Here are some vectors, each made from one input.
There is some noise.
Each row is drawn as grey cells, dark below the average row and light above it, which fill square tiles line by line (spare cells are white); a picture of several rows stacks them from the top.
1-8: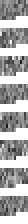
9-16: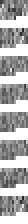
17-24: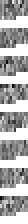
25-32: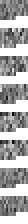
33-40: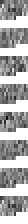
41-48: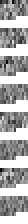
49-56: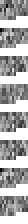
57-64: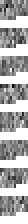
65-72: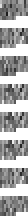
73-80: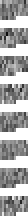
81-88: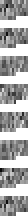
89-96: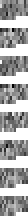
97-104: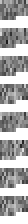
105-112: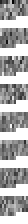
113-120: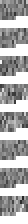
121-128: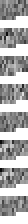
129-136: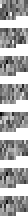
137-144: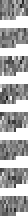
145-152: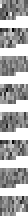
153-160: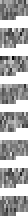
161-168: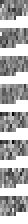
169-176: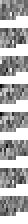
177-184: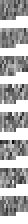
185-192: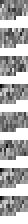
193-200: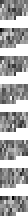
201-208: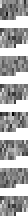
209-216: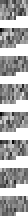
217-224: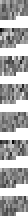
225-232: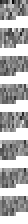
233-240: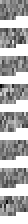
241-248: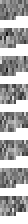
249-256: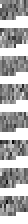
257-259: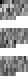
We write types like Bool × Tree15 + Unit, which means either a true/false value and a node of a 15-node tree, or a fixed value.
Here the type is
Bool × Bool × Bool + Line5 × Line6.
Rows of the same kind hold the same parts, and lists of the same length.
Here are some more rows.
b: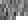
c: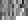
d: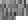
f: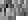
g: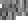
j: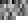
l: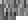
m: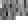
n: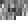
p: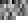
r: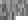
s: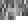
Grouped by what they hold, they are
b, d, g, l, m, r
c, f, j, n, p, s

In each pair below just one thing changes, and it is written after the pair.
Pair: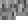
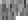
the place on the 5-point line
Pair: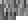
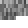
the place on the 6-point line
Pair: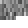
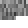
the place on the 5-point line
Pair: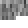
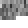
the place on the 6-point line
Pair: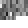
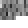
the place on the 5-point line
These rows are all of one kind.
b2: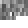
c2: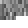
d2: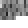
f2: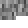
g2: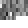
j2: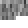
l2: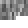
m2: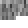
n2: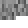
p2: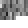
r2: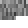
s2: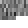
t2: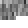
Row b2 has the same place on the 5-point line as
c2 and g2.
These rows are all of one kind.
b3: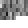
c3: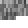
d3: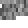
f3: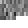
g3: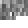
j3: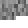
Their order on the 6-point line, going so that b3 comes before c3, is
b3, d3, g3, j3, c3, f3.
